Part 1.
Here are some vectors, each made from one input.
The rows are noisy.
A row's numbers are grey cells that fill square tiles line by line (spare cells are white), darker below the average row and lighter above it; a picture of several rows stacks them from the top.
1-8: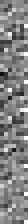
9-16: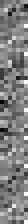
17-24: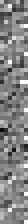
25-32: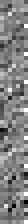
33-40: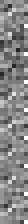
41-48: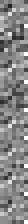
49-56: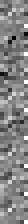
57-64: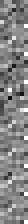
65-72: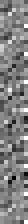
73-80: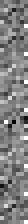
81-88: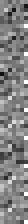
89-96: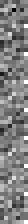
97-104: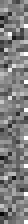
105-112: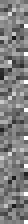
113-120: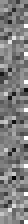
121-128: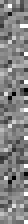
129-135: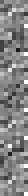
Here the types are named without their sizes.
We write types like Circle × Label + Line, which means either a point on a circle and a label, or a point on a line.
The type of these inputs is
Label × Tree × (Tree + Unit).
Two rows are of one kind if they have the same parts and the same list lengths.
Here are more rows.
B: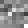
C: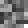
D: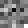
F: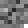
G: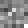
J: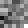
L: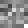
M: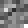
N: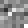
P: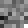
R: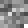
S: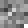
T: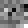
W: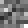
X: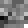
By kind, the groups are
B, G, L, N, R, S
C, D, F, J, M, P, T, W, X

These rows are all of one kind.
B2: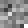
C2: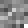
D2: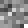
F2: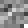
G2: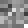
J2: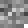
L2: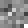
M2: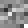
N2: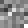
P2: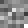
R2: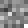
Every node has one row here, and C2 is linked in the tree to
L2 and P2.
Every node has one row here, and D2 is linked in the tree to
R2.
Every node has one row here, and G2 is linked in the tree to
J2.
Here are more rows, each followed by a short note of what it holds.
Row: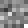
a label and a node of a tree
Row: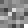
a label and a node of a tree
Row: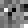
a label and a node of each of two trees
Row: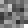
a label and a node of each of two trees
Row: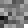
a label and a node of each of two trees
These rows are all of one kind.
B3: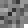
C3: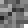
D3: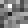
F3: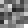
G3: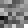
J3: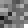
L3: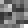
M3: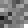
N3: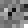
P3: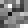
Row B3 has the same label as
C3, L3 and N3.
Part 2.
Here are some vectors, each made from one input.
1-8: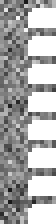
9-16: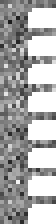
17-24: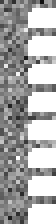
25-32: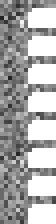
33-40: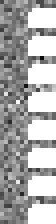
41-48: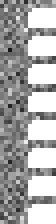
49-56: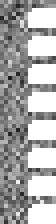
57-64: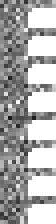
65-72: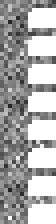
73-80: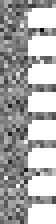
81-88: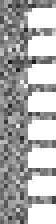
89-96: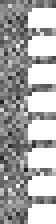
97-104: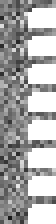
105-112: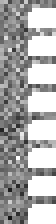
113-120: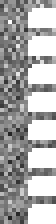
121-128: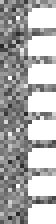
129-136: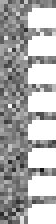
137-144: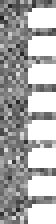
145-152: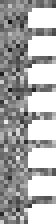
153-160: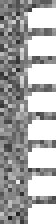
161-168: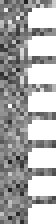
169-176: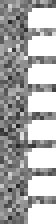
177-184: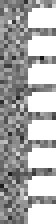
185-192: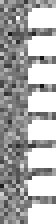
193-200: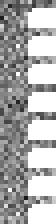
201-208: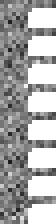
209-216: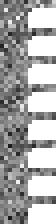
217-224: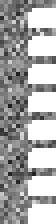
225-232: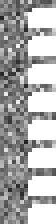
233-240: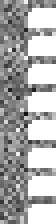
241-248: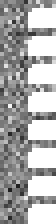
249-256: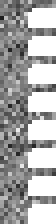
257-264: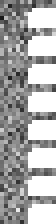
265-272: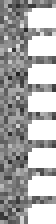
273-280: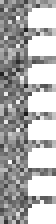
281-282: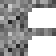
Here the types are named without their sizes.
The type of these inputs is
Bool × Circle + Line.
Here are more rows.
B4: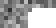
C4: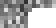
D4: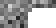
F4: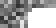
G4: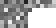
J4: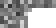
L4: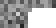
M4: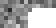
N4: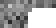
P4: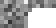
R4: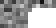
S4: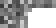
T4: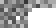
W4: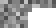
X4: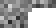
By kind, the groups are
B4, D4, L4, M4, N4, P4, R4, W4, X4
C4, F4, G4, J4, S4, T4

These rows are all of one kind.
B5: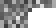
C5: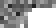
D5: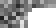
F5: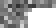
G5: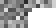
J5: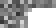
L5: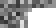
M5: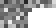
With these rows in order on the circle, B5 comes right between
C5 and M5.
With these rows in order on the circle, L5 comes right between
D5 and J5.
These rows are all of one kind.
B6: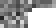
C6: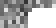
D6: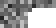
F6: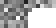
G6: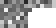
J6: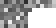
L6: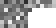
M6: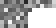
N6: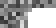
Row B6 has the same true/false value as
D6 and N6.
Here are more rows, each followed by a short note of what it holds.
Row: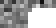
a point on a line
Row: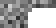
a point on a line
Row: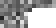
a point on a circle and a true/false value
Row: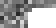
a point on a circle and a true/false value
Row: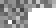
a point on a circle and a true/false value
